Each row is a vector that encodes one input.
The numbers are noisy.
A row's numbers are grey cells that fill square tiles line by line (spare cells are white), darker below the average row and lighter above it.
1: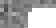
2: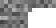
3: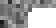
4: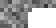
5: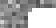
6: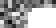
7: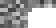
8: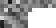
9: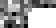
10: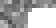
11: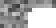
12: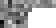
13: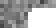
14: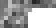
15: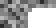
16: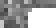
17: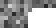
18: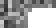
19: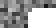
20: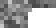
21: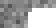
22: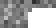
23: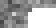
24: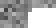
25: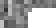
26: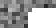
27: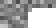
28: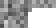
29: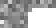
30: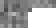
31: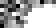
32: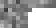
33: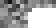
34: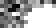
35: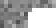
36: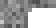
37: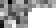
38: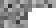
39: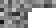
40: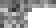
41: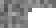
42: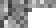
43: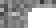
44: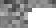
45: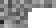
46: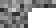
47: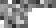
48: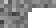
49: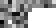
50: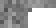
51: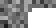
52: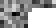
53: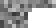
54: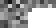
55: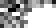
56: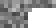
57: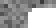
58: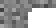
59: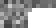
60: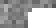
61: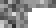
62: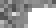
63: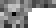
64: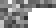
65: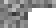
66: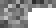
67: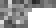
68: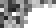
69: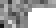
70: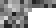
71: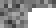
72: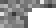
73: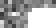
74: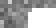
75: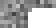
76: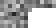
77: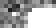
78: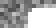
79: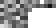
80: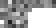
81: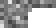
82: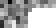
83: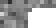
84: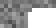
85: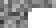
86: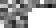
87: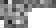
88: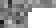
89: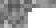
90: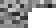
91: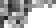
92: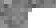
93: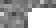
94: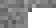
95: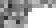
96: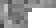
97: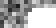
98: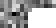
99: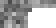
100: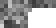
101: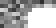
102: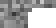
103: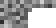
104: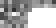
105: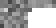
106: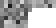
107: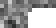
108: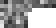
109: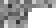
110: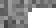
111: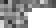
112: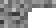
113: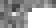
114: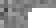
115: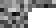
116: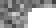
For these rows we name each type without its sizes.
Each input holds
a true/false value, together with either a label, or a point on a line.
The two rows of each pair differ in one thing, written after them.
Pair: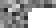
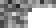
the true/false value
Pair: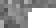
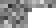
the true/false value
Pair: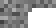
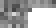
the place on the line
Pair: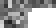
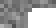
the true/false value
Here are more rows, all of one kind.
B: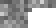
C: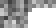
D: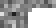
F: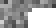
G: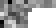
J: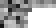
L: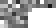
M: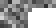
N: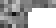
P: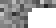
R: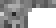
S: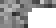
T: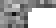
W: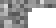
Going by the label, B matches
C, D, G and R.
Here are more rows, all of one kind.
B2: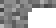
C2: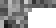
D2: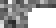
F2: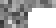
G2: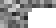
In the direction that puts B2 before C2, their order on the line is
B2, G2, D2, C2, F2.
